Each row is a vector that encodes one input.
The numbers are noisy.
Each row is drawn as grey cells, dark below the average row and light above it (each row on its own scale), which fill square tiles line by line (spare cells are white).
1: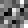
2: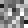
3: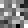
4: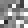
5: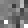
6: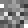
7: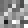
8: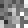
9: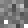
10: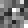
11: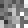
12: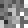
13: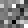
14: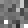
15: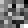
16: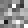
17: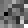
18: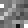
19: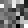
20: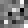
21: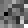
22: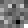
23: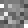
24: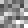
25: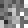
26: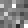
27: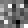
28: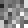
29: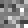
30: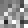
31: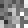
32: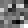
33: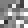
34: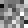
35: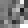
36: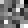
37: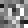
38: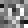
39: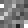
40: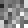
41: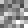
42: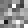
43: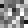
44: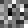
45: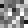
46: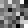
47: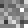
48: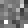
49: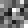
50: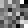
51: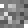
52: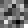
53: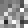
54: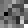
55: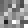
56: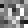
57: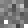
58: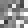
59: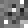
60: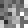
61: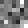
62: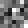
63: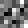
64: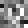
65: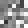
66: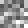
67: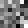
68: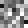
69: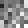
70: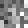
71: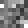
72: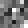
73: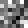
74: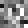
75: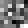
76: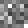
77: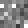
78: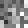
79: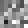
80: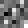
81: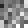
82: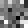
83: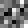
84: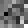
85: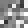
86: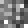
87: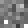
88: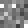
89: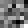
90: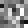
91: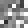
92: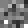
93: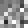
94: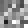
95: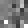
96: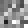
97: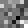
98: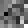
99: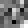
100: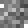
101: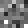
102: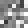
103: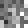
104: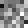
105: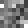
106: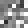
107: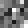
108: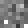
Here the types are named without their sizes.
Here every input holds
a list of points on a line.
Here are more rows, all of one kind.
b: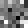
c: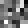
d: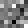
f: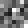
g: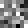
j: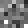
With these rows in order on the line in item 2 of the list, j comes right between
b and d.
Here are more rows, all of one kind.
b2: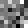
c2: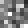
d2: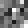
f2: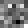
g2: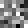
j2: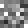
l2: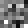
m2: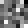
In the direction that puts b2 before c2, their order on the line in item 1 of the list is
b2, g2, j2, f2, l2, c2, m2, d2.
